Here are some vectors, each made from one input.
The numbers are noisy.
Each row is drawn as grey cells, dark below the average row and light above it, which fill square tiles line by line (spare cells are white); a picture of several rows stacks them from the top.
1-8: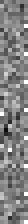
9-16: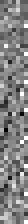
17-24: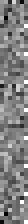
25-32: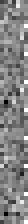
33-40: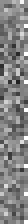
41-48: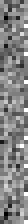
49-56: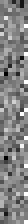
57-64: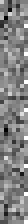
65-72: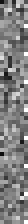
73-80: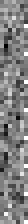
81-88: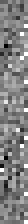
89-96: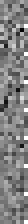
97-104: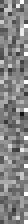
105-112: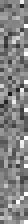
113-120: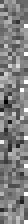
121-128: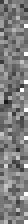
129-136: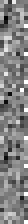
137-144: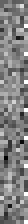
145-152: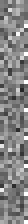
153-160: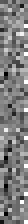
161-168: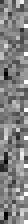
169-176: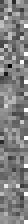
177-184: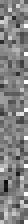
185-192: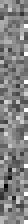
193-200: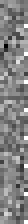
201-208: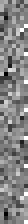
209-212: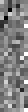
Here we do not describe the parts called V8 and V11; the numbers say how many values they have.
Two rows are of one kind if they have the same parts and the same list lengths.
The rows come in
3 kinds.
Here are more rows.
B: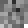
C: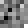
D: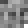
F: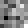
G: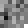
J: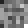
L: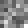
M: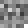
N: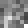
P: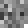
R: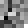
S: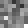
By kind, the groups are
B, D, J, S
C, F, G, R
L, M, N, P

